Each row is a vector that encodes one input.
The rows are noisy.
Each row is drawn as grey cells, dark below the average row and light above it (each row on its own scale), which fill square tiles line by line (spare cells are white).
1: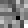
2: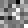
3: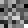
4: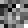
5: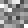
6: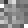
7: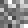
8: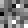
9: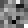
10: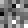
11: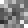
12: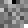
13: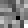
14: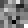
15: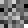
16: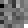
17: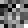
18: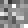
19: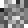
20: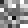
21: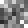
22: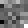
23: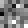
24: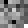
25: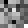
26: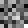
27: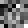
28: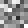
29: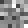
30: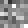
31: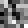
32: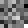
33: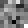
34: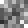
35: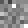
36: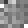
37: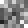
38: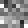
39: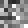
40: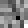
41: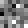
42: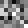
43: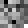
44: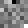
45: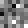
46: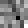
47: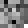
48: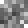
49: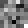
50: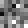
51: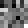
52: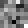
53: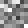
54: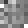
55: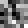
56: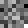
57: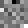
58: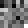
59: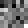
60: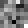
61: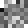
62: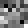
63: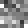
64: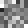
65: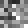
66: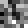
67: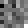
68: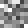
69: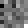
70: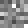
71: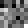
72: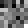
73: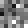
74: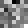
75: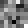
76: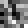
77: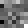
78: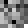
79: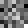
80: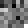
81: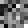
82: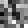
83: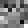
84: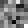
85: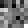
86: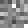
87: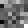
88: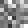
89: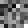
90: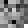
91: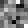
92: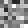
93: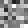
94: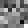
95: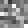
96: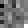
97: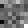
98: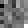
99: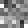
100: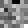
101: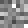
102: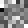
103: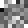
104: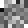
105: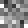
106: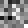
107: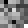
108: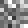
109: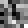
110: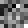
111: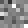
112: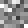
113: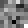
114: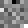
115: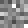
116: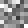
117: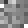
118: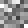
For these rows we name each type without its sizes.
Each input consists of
either a point on each of two lines, or four true/false values.
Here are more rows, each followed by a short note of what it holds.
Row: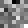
a point on each of two lines
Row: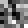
four true/false values
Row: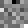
a point on each of two lines
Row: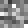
a point on each of two lines
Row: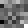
four true/false values
